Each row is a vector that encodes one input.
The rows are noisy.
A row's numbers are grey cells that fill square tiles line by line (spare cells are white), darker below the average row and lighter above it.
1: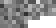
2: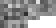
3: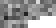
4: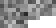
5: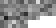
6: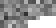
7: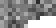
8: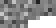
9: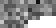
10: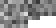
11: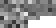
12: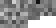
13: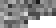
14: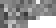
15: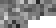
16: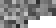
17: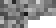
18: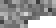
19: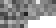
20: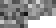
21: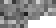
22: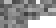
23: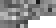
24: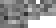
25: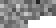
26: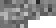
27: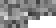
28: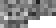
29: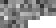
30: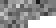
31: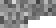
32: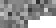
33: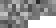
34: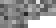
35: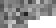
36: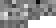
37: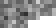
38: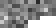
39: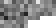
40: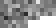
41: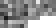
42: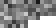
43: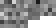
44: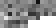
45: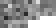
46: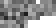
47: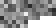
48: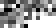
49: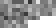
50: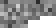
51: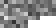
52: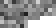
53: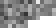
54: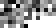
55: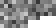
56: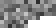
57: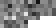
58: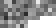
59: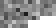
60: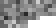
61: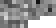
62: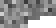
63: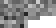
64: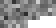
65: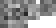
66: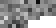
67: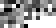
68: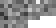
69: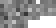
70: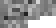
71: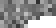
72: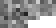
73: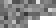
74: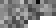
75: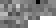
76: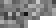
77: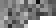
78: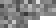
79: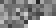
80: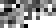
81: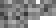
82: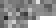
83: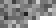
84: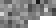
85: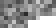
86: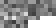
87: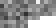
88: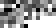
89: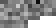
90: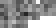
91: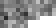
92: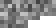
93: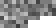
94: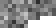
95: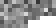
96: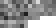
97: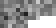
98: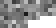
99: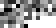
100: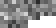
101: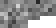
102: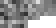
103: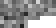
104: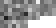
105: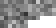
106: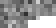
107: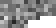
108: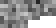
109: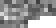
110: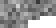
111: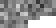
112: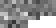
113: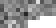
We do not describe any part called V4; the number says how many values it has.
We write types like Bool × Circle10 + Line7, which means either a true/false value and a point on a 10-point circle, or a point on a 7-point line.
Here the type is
List2(Label5 × V4).
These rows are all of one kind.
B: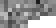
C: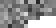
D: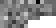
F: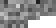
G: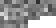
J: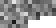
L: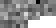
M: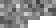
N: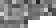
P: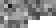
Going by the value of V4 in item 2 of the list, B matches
D and F.
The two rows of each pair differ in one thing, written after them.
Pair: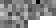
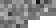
the label in item 2 of the list
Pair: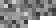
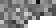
the value of V4 in item 1 of the list
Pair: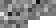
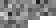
the label in item 2 of the list
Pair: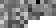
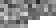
the value of V4 in item 1 of the list
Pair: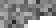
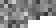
the value of V4 in item 1 of the list
